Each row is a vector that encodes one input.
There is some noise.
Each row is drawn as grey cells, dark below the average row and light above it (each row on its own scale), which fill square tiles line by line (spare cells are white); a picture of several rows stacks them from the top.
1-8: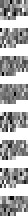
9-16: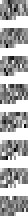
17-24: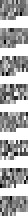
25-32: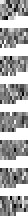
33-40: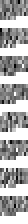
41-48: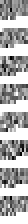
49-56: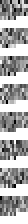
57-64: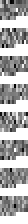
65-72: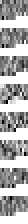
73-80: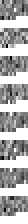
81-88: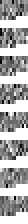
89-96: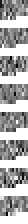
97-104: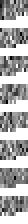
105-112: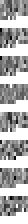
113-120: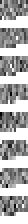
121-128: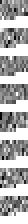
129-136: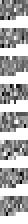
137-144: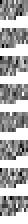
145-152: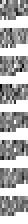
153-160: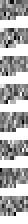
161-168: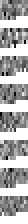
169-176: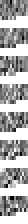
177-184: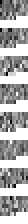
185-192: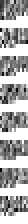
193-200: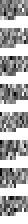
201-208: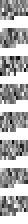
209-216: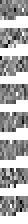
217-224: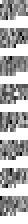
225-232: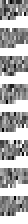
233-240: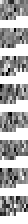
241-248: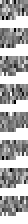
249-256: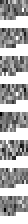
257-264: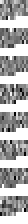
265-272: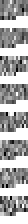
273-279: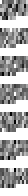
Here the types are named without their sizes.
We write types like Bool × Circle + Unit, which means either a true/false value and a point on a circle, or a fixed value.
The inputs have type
List(Circle + Line).
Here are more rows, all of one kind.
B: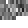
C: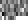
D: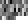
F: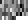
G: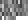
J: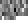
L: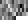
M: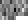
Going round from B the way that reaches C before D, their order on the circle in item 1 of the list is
B, L, F, G, C, J, M, D.
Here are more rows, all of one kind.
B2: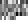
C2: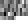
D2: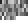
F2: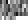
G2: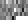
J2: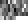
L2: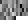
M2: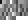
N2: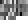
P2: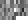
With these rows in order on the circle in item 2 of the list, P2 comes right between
B2 and F2.
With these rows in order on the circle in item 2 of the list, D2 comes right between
G2 and M2.
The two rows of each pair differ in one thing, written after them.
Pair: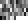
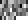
the place on the circle in item 1 of the list
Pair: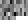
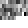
the place on the circle in item 2 of the list
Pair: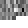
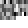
the place on the circle in item 1 of the list
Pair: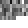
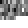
the place on the circle in item 1 of the list
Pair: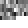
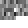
the place on the circle in item 2 of the list
